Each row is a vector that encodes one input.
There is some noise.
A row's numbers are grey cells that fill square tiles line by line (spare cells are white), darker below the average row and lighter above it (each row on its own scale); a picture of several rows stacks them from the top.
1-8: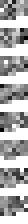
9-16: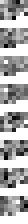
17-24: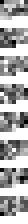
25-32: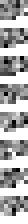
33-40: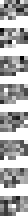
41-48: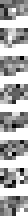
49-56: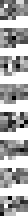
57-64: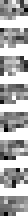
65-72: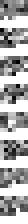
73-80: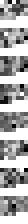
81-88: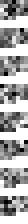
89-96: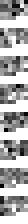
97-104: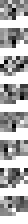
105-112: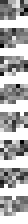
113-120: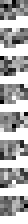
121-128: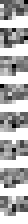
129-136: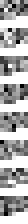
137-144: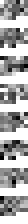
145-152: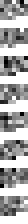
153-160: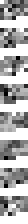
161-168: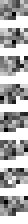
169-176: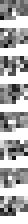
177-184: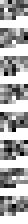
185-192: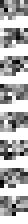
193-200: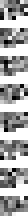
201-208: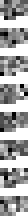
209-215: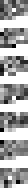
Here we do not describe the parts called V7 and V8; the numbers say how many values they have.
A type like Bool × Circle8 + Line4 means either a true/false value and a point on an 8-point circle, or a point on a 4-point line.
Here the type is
Bool × Tree11 × V7 × V8.
